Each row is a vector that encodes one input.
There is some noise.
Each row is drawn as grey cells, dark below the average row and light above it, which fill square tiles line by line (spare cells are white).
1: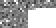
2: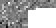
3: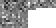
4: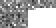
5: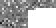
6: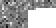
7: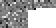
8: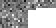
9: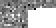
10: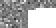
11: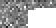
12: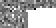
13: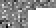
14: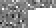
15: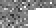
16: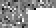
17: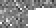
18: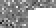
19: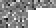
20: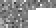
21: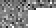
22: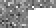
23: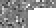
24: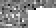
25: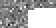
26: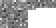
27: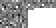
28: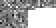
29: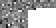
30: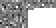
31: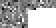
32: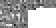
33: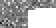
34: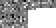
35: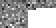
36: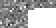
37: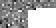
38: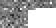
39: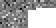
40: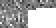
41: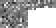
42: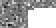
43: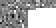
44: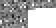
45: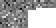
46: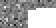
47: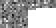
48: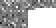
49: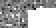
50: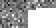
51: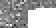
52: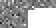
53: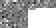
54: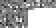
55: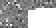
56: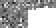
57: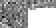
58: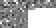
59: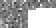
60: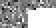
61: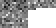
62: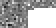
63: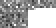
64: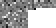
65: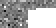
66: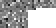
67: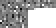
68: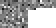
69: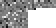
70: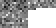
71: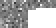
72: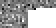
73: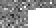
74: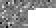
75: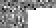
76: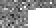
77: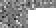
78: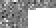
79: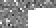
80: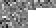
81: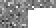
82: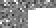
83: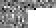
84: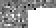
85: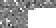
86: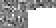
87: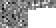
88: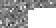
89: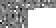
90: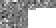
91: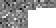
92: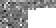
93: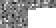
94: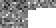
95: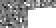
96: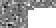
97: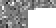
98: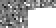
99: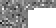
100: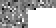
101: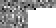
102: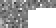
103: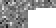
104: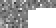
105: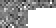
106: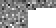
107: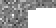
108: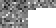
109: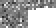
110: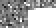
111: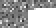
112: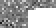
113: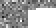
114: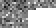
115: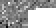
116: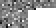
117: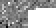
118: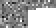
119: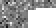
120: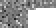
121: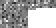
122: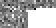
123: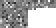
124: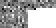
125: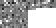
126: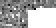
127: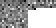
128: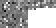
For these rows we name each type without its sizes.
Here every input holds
a point on a line, together with either a point on a line, or a node of a tree.
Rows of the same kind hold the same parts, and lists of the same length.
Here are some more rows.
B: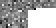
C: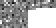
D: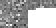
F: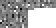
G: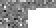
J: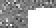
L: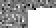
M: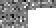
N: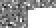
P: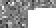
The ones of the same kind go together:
B, F, N, P
C, D, G, J, L, M

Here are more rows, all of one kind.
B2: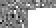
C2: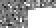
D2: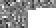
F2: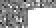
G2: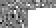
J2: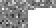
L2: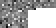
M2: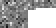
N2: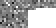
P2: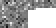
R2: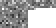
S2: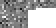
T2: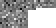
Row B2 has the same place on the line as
C2, F2, G2 and N2.
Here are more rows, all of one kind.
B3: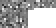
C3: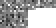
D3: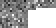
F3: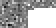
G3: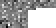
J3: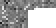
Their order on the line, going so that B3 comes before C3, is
D3, G3, J3, F3, B3, C3.
